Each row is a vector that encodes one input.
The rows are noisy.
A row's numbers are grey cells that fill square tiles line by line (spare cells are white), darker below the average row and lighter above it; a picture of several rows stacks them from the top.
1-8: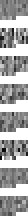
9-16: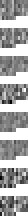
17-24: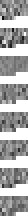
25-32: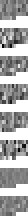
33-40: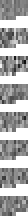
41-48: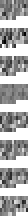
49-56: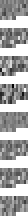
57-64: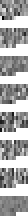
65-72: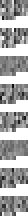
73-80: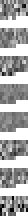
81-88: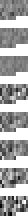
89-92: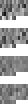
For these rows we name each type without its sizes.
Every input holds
either a fixed value, or a node of a tree, or three true/false values.
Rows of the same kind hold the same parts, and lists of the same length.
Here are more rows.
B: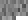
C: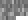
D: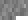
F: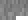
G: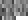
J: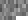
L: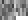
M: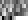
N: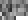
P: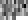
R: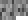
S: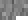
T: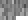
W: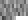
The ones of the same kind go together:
B, G, N, P
C, D, F, J, M, R, S, T
L, W

